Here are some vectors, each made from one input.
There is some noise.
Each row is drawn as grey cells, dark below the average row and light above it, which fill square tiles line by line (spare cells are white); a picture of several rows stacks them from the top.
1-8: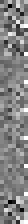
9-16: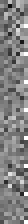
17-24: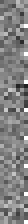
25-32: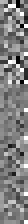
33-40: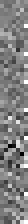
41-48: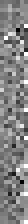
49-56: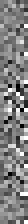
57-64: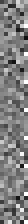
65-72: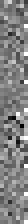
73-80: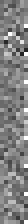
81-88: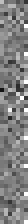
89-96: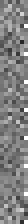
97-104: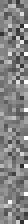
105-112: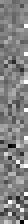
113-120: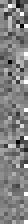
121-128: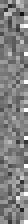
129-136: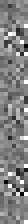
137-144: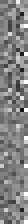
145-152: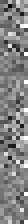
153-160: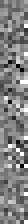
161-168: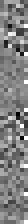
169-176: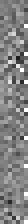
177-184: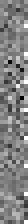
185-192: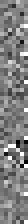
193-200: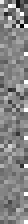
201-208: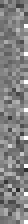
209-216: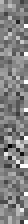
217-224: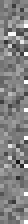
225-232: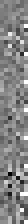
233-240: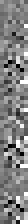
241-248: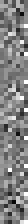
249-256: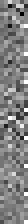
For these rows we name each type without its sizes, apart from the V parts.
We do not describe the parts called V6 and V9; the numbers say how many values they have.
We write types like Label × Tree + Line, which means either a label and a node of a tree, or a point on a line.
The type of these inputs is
(Bool × Bool × Bool × Bool + V6) × (Line + V9) + Label.
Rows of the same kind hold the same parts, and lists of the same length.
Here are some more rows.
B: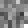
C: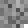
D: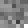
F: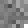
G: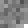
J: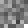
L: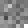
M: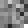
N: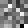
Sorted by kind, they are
B, N
C, F
D, J, L
G
M

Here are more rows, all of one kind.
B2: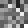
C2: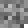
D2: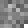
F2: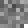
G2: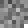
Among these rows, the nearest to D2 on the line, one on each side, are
B2 and F2.
